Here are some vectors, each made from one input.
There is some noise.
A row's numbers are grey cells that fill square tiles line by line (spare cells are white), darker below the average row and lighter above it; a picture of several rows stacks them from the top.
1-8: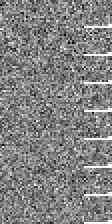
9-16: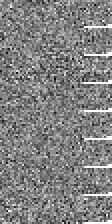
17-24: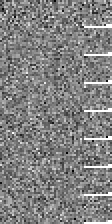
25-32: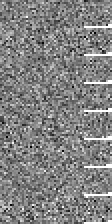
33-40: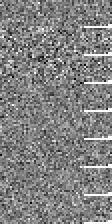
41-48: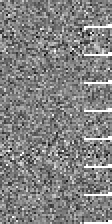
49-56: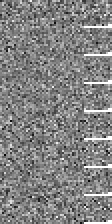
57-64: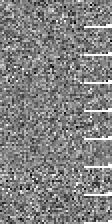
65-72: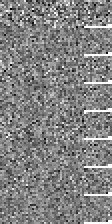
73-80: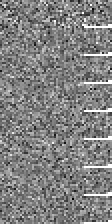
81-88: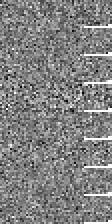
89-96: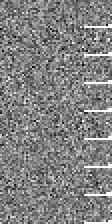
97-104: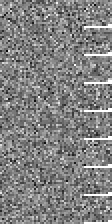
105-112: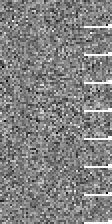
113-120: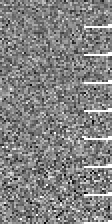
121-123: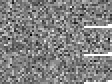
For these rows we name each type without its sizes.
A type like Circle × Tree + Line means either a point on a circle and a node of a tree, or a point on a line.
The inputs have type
Line.
